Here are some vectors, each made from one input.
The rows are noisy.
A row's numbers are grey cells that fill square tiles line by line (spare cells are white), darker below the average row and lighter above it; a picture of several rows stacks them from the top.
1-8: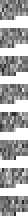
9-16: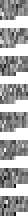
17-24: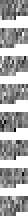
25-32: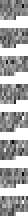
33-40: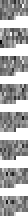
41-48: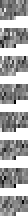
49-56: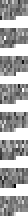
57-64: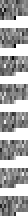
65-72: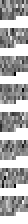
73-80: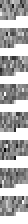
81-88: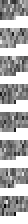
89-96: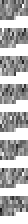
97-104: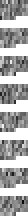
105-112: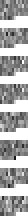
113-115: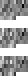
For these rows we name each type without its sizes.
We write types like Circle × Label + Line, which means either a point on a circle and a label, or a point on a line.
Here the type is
Line × Tree.
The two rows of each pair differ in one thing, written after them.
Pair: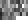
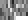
the node of the tree
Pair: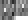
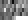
the place on the line
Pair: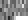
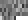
the place on the line
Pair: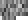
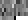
the node of the tree
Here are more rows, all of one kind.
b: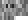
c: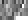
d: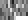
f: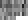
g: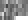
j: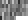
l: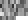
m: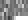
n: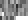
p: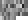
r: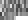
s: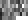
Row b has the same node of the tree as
d and p.
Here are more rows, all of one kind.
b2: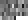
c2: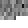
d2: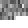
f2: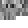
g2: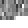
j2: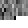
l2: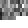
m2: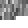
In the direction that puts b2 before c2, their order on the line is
j2, b2, c2, f2, m2, g2, d2, l2.
